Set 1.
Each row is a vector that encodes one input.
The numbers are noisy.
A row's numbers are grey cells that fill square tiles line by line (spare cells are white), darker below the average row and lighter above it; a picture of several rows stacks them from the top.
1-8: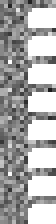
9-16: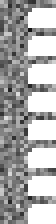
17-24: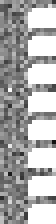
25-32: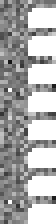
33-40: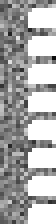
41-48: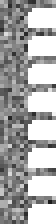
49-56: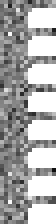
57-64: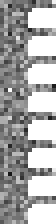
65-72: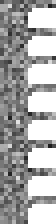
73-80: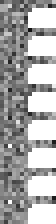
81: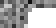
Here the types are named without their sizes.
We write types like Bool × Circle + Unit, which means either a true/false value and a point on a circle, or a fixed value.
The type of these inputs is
Bool × Bool × Bool × Bool.
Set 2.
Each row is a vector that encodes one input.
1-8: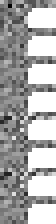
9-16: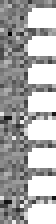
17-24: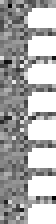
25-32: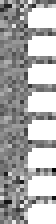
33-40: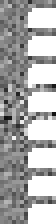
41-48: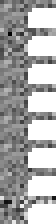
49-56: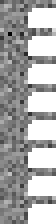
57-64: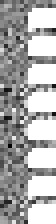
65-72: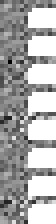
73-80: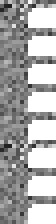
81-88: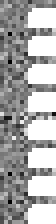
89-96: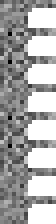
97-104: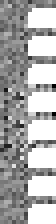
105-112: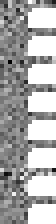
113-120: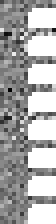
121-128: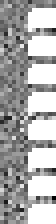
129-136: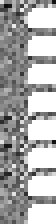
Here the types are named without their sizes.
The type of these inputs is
Bool × Bool × Bool.
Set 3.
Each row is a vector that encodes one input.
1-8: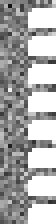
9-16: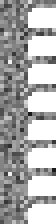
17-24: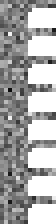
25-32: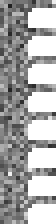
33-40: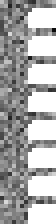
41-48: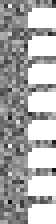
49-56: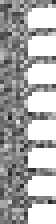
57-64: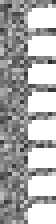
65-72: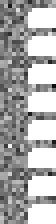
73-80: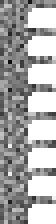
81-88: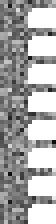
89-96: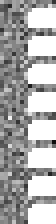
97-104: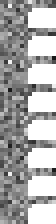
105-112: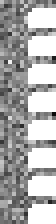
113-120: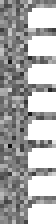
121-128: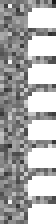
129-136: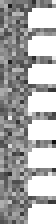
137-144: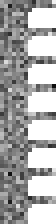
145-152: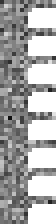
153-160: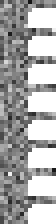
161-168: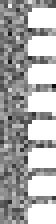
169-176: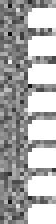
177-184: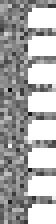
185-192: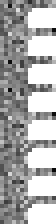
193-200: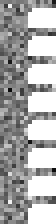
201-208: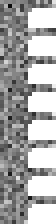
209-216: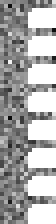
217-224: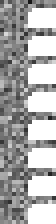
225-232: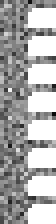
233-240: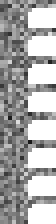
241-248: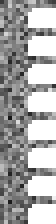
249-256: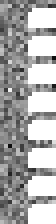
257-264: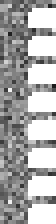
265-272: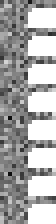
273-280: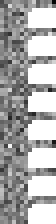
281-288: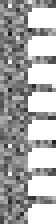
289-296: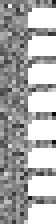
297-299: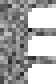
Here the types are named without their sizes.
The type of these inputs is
Bool × Bool × Bool × Bool.
